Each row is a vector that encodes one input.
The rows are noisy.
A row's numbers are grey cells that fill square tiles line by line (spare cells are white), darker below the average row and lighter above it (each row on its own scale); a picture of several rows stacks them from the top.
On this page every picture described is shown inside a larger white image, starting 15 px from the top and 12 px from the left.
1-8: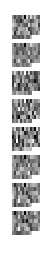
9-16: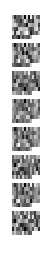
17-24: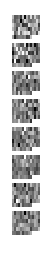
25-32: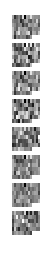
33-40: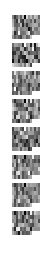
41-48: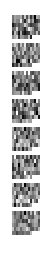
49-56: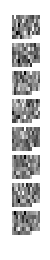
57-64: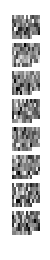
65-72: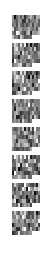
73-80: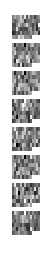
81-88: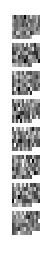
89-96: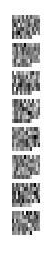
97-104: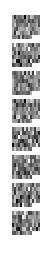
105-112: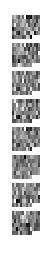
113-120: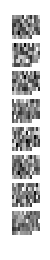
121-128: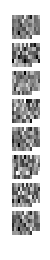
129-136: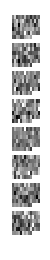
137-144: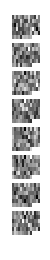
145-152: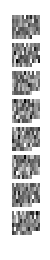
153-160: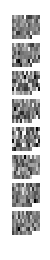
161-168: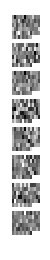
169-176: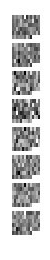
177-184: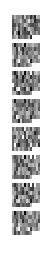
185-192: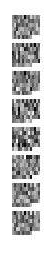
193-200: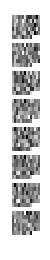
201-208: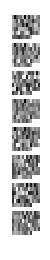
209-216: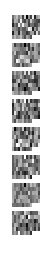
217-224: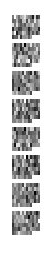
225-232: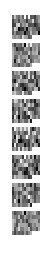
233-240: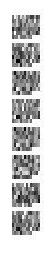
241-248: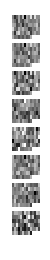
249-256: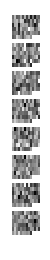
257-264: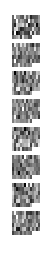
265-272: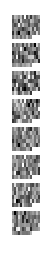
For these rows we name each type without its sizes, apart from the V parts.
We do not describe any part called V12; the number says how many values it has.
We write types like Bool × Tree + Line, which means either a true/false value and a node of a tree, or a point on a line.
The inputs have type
Bool × Label + V12.
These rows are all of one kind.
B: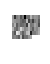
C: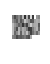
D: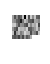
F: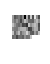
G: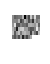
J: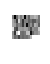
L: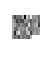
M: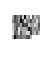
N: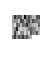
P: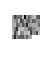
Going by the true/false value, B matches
C, F and J.
